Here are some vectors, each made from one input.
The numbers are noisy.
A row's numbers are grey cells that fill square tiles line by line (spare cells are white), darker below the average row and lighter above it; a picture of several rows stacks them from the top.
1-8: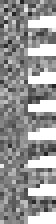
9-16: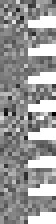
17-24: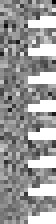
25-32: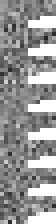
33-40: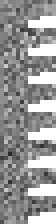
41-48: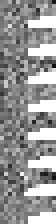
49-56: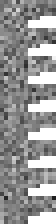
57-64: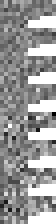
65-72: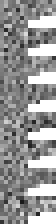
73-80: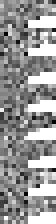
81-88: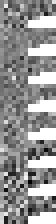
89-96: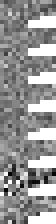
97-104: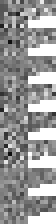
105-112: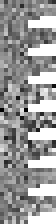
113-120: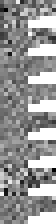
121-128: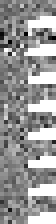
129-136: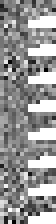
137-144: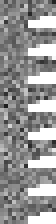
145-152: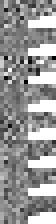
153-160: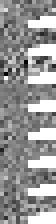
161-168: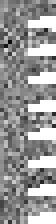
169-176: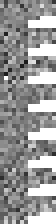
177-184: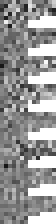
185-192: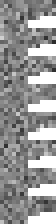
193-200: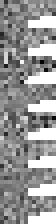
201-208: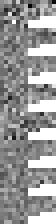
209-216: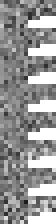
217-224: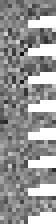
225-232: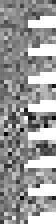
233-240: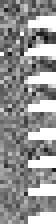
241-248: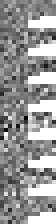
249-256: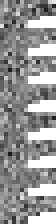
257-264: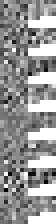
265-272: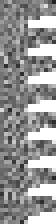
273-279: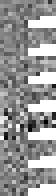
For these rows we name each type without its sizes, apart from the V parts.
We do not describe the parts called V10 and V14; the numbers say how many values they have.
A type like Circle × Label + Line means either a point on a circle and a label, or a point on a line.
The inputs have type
Bool × Line + V10 × V14.
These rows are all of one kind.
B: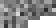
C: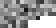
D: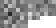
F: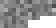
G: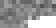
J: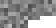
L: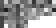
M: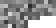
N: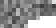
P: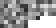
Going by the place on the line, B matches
J, M and N.
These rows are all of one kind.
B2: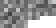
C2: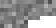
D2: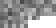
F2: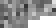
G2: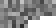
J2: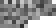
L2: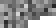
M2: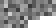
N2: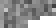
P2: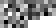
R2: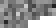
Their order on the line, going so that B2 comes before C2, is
F2, D2, P2, N2, B2, M2, G2, R2, J2, C2, L2.
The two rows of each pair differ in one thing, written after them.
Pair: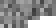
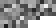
the value of V14
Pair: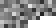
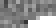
the value of V14
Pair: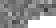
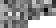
the value of V10
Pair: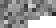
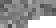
the value of V10
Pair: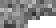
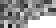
the value of V14
